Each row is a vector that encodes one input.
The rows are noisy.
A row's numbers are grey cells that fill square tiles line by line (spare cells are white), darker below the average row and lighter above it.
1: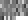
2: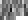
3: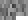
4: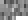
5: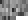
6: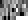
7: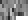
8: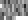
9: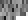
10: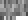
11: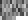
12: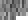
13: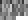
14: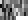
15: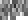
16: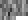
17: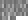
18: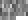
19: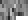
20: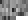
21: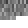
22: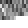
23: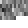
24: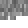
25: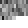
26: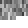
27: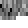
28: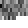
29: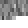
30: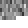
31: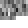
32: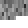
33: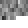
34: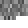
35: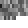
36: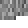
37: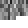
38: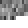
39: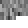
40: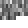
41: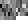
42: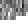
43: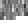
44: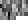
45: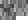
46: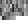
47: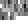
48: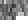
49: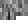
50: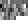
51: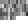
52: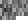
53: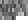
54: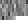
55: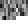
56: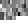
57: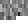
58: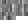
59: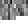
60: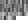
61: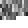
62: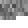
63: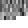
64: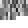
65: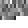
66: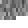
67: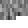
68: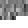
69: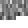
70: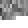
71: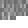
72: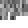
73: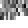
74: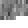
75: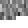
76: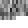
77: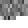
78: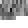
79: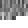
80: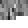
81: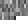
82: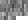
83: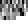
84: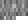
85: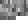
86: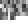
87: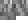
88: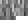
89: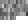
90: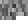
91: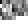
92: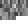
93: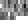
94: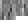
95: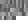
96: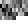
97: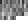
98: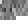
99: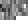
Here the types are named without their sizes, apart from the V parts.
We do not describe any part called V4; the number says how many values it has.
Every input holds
a value of V4, together with a list of points on a line.
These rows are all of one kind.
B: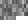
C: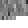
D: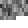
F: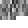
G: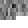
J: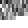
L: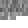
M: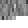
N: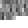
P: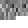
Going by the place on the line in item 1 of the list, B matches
D and F.
